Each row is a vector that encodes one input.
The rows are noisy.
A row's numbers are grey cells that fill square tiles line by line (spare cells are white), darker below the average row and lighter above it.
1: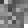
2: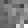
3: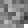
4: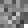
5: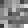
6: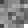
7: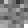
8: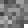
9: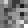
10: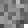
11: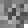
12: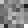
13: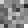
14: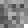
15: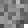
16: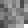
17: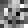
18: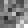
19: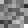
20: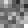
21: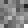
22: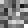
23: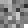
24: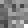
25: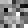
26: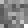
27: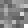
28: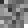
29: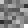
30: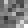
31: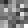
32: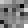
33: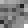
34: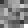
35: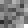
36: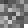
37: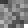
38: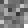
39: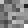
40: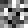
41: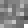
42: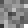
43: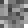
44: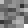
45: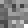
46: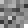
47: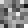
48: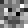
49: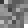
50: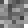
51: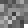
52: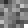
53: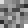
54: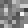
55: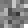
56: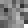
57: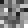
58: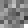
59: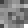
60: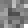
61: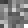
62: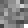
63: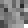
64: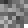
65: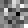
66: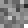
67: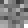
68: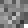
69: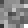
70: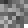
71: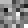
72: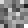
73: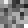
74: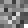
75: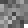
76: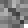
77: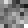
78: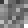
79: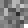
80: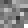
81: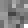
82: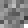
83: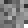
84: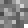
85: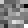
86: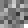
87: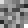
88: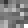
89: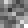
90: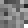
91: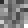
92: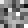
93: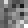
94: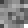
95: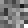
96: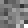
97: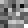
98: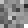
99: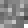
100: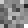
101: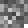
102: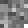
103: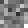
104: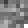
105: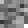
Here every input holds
one of 5 labels, together with either one of 5 labels, or a point on a 4-point line and a true/false value.
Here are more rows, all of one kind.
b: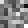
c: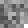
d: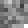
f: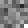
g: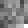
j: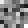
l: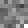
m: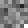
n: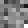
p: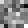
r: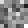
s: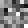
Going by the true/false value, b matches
g and n.
